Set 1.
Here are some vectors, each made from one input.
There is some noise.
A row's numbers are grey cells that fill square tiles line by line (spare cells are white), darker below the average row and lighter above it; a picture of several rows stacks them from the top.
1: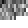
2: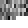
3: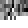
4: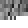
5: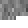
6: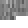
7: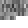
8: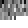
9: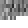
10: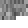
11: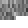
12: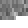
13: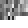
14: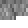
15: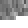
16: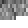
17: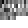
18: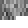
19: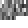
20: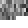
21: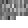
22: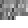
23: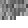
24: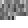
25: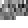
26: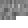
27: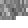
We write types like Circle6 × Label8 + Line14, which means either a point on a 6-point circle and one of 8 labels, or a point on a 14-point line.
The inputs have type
Line5.
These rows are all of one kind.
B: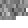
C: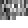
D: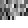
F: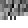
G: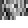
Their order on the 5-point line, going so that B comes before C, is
D, G, B, F, C.
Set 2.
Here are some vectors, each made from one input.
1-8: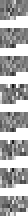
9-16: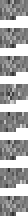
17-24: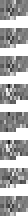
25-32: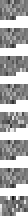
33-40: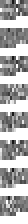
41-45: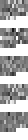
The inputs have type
Line8.
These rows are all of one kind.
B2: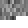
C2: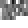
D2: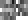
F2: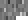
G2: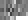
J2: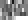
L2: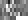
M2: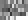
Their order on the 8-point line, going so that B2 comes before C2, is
L2, B2, F2, G2, M2, J2, C2, D2.
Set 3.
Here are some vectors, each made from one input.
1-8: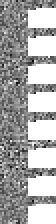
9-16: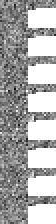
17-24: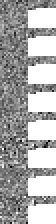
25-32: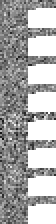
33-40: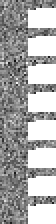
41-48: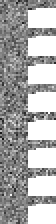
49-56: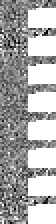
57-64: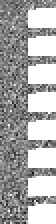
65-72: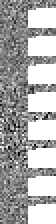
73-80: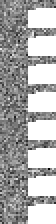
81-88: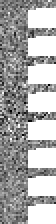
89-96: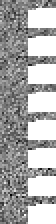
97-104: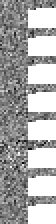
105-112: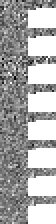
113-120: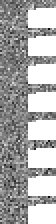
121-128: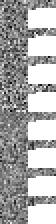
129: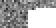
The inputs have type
Label8.
